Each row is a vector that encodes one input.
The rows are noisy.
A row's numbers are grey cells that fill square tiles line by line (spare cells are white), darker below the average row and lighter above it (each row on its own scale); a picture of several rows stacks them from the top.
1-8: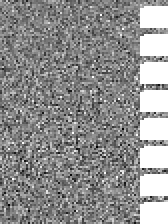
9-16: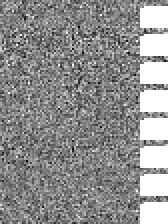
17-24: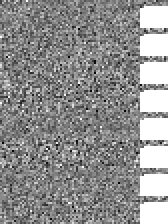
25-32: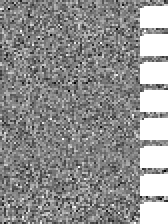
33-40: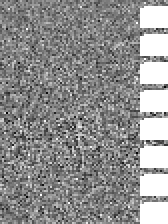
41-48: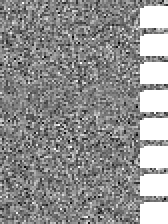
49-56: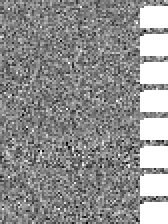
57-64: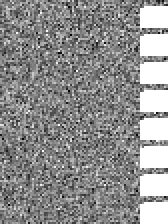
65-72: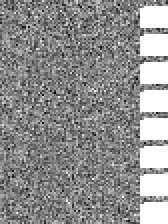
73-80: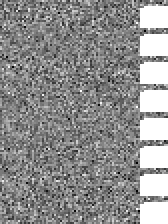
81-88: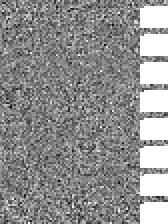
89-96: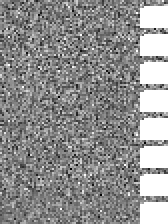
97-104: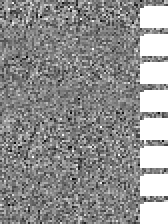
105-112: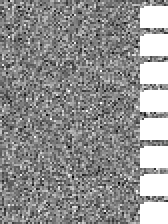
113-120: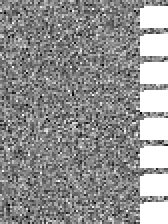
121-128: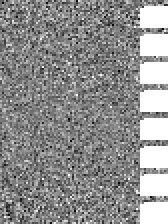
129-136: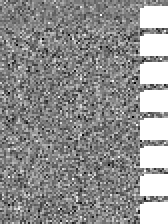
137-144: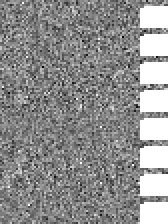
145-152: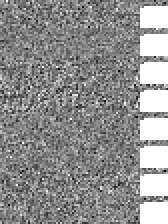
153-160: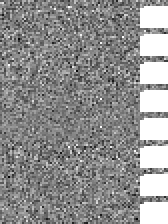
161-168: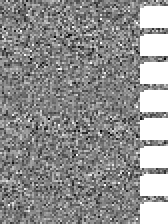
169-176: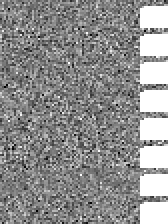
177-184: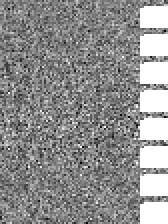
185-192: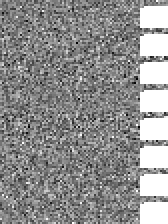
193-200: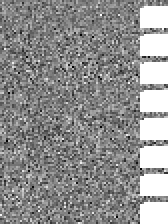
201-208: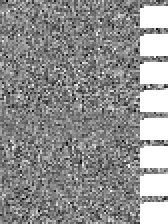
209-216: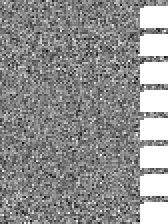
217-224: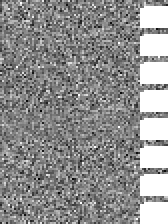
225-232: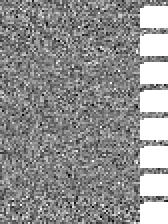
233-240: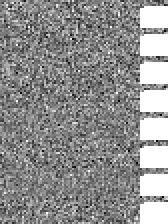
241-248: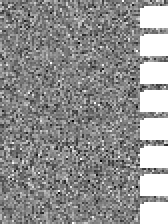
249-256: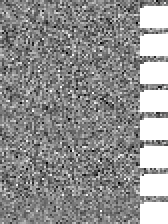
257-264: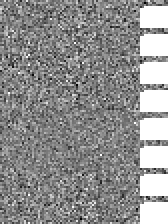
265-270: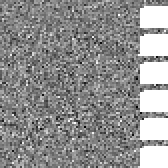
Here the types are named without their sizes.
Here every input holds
a point on a circle, together with either a point on a circle, or a label.
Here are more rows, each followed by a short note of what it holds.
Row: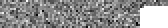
a point on a circle and a label
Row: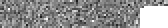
a point on a circle and a label
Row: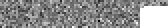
a point on each of two circles
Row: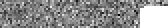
a point on a circle and a label
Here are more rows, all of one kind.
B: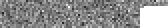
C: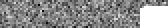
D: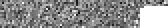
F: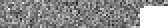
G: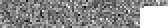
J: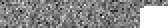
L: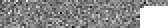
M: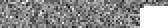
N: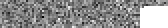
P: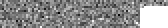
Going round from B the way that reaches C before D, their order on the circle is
B, N, F, L, M, G, J, P, C, D.
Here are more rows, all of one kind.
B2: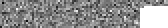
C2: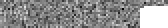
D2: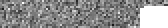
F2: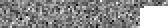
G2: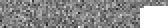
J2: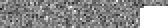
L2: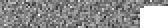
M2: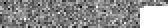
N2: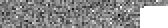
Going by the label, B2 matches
M2 and N2.
